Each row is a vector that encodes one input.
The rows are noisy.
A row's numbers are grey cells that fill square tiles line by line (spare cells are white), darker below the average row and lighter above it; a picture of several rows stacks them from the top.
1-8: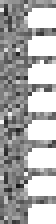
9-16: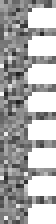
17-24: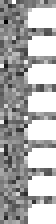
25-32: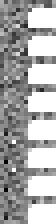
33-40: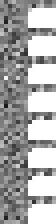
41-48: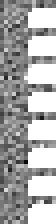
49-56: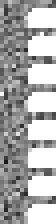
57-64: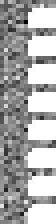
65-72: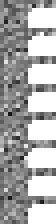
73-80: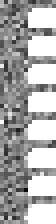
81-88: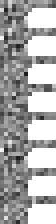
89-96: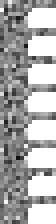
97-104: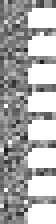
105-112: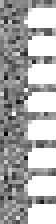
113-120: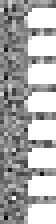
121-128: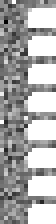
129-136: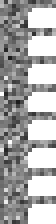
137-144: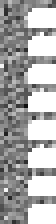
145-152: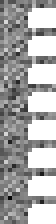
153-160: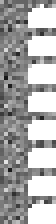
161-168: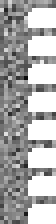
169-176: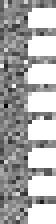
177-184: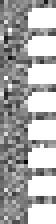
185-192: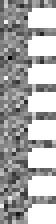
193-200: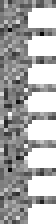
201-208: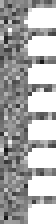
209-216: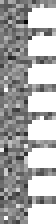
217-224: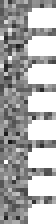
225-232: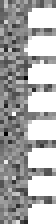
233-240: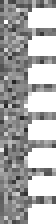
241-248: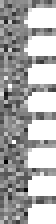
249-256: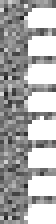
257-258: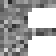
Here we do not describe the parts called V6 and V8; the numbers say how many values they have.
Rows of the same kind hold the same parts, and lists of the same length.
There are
3 kinds of row.
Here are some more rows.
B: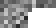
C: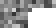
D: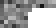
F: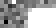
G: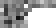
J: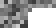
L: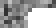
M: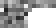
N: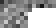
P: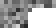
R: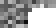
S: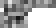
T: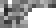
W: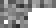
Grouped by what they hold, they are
B, D, N, W
C, F, J, P, R
G, L, M, S, T

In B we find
a point on a 5-point line, a value of V6 and a value of V8.
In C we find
a node of a 10-node tree.
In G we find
a point on a 9-point line.
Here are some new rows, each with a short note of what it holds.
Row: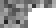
a node of a 10-node tree
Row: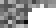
a node of a 10-node tree
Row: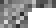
a point on a 5-point line, a value of V6 and a value of V8
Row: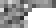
a point on a 9-point line
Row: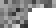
a node of a 10-node tree
